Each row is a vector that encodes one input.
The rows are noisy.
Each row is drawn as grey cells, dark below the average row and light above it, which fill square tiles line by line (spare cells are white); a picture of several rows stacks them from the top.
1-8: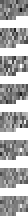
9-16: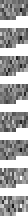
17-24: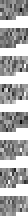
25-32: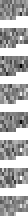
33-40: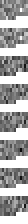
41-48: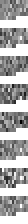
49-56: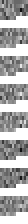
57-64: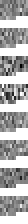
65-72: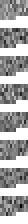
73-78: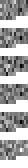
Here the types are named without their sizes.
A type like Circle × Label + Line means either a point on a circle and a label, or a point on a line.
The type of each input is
Bool × Line.
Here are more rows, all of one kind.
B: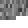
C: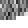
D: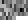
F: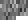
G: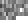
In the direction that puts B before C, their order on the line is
D, B, G, F, C.
